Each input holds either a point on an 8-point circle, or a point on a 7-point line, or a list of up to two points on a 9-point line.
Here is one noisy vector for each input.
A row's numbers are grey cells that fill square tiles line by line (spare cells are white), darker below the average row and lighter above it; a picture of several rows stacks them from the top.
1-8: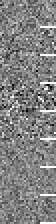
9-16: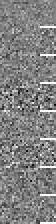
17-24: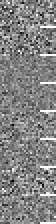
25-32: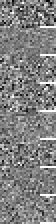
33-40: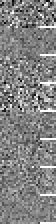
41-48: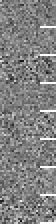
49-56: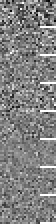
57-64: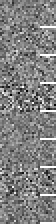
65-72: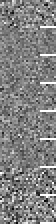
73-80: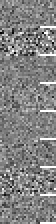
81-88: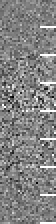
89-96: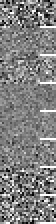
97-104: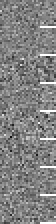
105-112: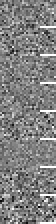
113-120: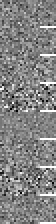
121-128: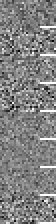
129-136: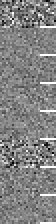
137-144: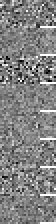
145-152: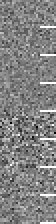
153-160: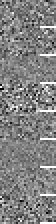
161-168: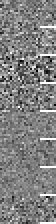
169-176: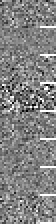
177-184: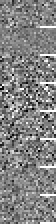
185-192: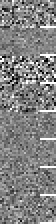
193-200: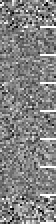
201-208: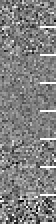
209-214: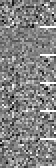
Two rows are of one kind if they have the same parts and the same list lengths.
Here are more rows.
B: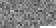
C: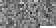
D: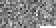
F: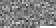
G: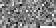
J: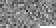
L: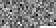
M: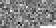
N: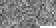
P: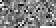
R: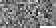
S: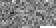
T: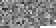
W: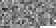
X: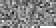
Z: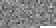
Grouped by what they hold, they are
B, C, M, R
D, F, N, P, S
G, T, W, Z
J, L
X

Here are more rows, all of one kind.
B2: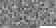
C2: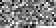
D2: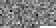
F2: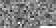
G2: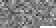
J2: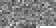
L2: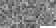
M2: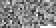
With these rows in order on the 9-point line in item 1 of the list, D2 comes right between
B2 and G2.
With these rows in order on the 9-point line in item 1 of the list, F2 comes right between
C2 and J2.
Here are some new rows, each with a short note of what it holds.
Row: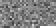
a point on an 8-point circle
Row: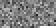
a list of one item
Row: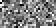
a list of one item
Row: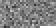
a point on an 8-point circle
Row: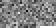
a list of two items
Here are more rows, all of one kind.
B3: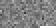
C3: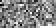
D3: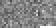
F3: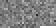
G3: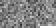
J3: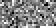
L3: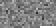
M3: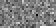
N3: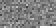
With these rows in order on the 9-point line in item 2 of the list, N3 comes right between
D3 and J3.
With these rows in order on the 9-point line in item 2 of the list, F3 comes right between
G3 and L3.
